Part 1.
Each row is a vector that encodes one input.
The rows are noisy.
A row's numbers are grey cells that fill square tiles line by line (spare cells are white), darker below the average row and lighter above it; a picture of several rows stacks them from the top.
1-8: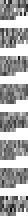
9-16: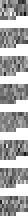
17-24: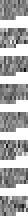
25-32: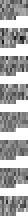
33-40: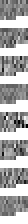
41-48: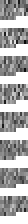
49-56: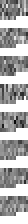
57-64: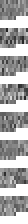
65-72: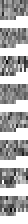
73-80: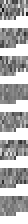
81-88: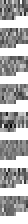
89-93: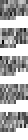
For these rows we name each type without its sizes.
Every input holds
a list of points on a line.
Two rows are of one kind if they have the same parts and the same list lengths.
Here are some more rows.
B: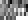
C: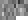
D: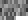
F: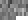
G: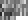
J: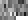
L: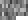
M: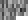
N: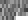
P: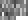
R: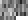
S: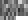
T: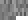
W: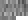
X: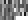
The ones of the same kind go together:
B, C, D, J, L, N, P, R
F, M, S, T, W, X
G

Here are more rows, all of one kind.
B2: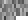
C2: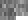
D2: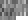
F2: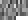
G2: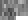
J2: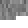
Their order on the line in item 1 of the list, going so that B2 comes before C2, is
B2, D2, F2, G2, J2, C2.
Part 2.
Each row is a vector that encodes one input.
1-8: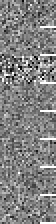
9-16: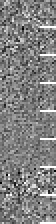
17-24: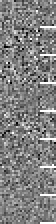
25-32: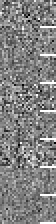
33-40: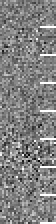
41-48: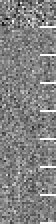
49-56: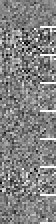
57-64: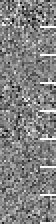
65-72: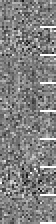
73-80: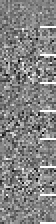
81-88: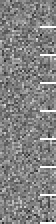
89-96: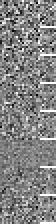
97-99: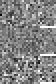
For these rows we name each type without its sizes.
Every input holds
a label and a true/false value.
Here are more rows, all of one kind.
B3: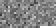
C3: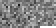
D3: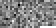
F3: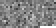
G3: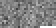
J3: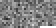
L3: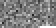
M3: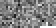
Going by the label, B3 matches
C3 and M3.
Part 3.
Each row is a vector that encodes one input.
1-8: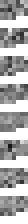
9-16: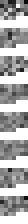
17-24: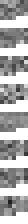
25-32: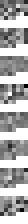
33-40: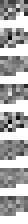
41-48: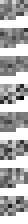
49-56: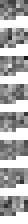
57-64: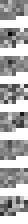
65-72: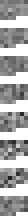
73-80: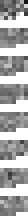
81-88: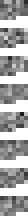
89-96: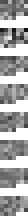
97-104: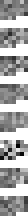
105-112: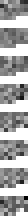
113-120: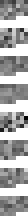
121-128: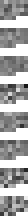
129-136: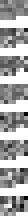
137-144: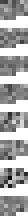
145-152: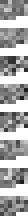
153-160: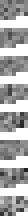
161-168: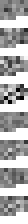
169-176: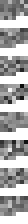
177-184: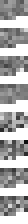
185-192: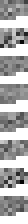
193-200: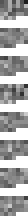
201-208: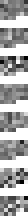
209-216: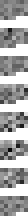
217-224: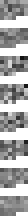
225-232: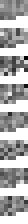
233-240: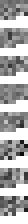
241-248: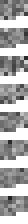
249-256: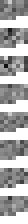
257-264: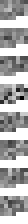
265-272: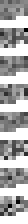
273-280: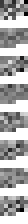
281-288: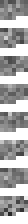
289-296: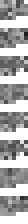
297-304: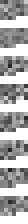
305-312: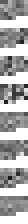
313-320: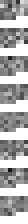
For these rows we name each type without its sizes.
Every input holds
either a point on a line, or three true/false values.
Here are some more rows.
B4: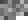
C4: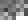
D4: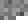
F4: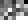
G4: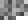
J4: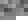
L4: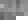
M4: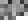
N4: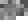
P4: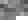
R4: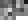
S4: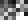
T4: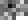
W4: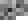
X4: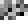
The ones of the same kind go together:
B4, D4, F4, G4, L4, M4, N4, R4, S4, T4, X4
C4, J4, P4, W4

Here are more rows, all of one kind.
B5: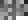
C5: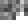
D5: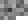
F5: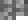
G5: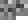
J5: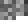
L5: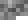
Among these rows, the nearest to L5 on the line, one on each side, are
C5 and G5.
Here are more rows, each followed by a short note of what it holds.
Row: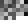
a point on a line
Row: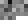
three true/false values
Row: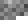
a point on a line
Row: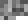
three true/false values
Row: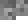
three true/false values
